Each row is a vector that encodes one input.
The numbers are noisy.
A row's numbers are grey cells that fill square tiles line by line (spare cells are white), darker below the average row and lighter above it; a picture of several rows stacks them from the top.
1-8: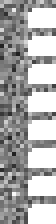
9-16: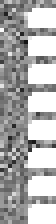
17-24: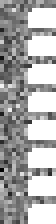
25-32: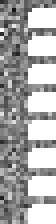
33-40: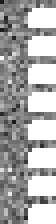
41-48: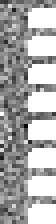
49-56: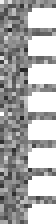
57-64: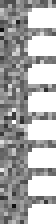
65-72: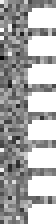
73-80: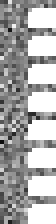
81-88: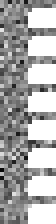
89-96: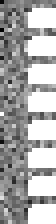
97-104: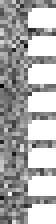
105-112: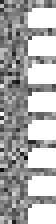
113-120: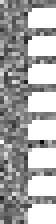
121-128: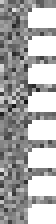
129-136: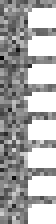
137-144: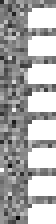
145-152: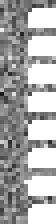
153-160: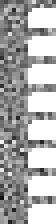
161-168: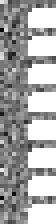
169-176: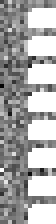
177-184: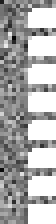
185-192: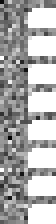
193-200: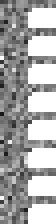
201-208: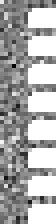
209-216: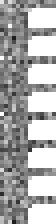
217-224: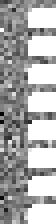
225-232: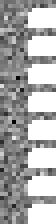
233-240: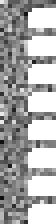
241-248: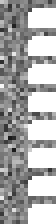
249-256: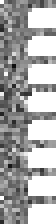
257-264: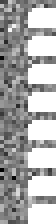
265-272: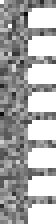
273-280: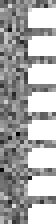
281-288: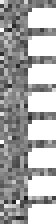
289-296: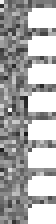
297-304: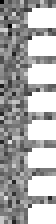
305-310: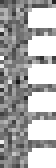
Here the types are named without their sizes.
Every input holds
a list of points on a line.
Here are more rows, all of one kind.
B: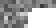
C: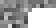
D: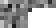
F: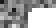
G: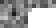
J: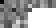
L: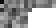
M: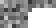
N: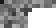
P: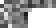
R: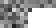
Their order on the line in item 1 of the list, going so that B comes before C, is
J, F, N, L, G, B, R, C, D, M, P.
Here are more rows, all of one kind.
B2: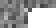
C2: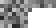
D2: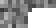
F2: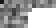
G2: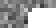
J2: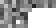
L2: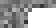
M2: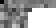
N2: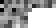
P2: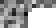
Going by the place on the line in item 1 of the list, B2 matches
C2, G2 and L2.
